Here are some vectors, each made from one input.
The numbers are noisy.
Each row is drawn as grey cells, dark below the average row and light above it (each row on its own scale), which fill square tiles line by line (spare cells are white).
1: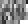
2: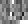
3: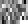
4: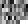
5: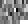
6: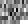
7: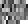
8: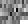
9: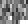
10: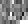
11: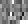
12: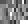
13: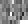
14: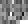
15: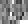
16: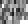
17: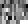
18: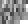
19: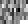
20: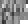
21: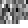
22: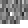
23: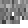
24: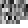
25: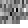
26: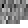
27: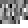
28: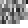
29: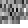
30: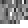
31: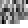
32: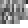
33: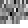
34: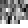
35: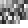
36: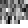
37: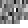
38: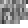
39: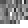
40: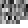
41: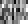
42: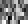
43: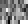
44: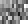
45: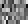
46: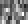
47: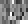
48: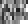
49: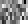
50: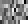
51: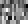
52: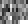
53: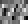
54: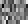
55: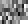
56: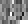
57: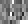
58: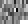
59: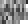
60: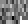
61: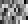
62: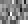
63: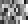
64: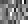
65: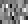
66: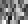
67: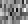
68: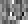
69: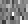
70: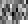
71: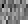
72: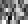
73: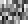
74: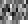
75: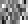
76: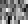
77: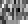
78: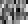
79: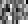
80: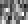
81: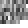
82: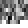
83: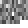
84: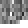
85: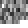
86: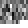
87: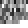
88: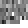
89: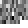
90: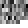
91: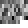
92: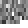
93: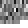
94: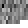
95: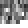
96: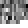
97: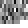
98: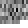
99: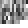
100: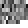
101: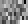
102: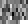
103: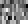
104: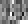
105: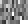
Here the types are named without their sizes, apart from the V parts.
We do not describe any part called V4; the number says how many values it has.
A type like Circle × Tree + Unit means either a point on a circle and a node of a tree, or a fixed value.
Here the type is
Line + (Tree + Unit) × V4.
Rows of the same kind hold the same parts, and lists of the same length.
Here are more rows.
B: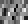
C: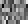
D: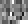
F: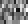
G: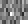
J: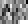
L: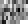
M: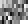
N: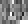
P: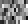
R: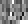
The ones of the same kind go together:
B, F, J, L, M, P
C
D, G, N, R

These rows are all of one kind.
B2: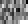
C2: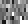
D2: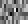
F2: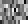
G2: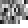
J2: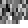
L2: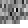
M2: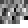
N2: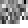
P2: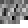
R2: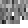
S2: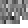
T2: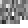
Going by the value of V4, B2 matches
D2, J2 and L2.
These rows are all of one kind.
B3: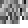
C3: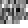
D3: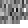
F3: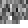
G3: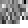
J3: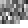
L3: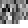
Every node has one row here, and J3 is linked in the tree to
G3.
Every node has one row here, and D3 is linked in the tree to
B3.
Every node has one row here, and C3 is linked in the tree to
B3, G3 and L3.
